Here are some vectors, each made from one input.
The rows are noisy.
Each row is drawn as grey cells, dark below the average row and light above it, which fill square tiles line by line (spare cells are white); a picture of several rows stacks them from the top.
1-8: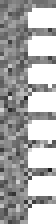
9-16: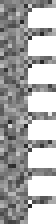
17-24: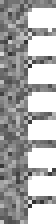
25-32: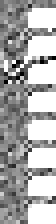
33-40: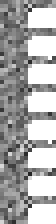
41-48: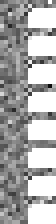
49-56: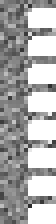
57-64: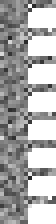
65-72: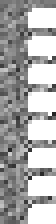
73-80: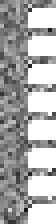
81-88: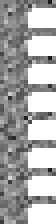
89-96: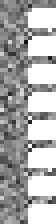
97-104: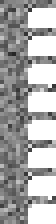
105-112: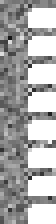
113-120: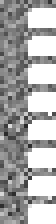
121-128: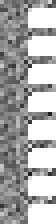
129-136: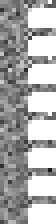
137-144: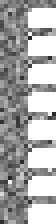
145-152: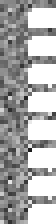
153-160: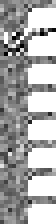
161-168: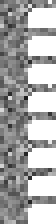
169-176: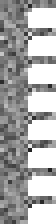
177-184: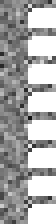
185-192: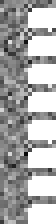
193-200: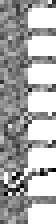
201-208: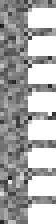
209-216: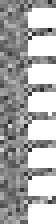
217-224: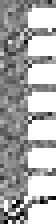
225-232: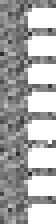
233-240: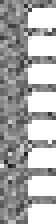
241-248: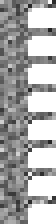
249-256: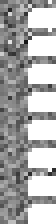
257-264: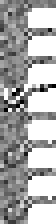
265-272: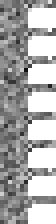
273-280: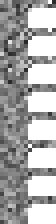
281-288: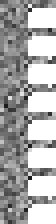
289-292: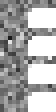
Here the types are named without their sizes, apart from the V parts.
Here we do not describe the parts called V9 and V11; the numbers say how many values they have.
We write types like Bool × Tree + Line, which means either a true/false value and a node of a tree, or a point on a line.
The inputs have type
Bool × (Label + V9 × V11) + Unit.
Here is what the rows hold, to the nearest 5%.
A few of them hold a fixed value. The rest hold a true/false value, together with either a label, or a value of V9 and a value of V11.
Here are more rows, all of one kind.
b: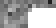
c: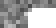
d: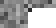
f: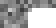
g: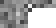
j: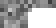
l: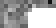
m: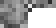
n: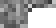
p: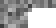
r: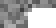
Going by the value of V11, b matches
c, j, m and p.
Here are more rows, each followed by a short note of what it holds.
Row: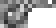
a label and a true/false value
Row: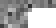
a true/false value, a value of V9 and a value of V11
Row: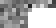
a label and a true/false value
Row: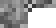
a true/false value, a value of V9 and a value of V11
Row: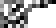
a fixed value
